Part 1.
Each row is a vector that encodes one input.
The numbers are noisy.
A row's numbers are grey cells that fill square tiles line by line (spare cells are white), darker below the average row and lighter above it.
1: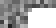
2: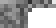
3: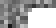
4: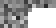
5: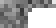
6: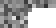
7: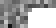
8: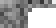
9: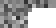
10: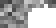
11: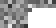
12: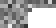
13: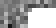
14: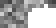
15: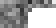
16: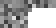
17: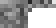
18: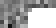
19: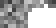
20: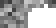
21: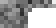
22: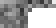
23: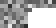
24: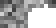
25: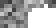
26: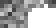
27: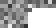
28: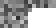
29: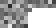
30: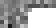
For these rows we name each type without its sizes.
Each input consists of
a label.
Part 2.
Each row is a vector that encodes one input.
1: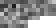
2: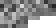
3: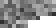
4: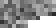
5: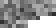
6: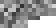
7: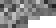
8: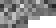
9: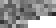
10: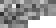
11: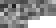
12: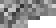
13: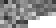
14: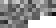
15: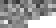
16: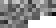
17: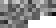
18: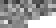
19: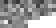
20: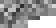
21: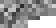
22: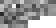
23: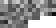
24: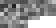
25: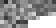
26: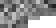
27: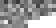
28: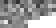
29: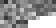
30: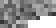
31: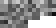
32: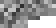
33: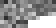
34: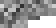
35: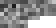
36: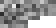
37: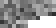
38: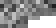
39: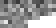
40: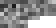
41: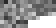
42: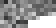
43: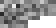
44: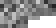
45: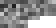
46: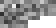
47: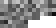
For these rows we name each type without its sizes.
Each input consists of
three true/false values.
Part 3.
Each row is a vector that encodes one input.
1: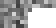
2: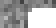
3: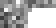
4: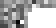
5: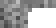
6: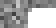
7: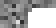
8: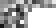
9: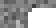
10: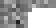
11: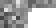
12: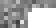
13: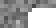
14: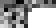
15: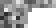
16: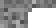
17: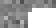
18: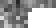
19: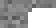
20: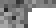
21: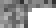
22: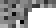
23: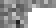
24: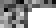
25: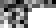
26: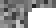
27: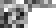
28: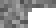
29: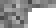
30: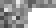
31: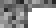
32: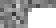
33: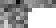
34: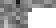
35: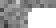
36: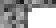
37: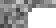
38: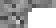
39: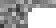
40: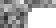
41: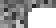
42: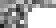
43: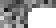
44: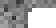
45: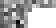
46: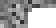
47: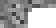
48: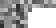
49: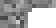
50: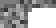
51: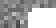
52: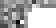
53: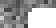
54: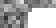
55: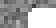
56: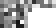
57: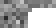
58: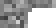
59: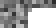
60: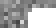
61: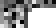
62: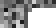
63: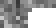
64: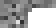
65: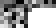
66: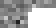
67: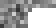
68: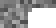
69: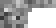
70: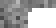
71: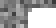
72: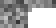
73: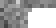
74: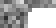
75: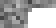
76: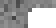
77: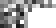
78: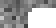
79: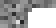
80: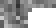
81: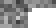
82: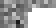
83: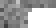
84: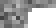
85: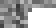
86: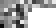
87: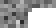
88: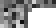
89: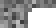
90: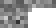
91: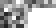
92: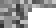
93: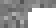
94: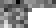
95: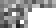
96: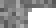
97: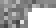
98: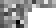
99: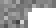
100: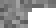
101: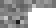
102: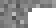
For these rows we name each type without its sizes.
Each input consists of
a point on each of two lines.
